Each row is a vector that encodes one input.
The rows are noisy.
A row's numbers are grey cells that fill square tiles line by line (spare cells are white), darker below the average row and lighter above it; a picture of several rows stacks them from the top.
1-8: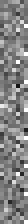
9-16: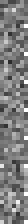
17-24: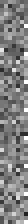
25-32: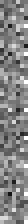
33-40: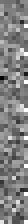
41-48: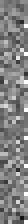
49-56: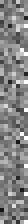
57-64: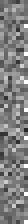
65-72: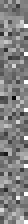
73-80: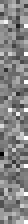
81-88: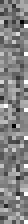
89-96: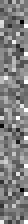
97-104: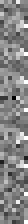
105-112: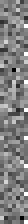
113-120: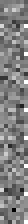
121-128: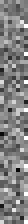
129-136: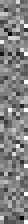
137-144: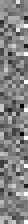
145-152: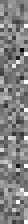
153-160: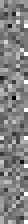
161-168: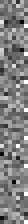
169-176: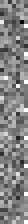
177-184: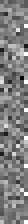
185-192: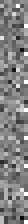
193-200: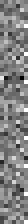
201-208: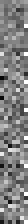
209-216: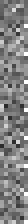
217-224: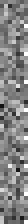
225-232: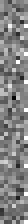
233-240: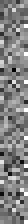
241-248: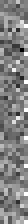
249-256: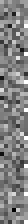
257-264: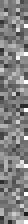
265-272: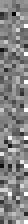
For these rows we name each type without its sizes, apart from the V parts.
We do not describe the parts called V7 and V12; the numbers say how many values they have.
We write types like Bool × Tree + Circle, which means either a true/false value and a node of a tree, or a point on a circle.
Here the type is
List(Line) + V7 × V12.
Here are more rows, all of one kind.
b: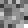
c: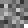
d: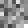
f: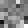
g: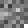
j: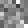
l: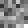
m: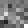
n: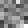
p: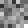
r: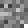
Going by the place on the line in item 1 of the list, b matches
d, l and p.
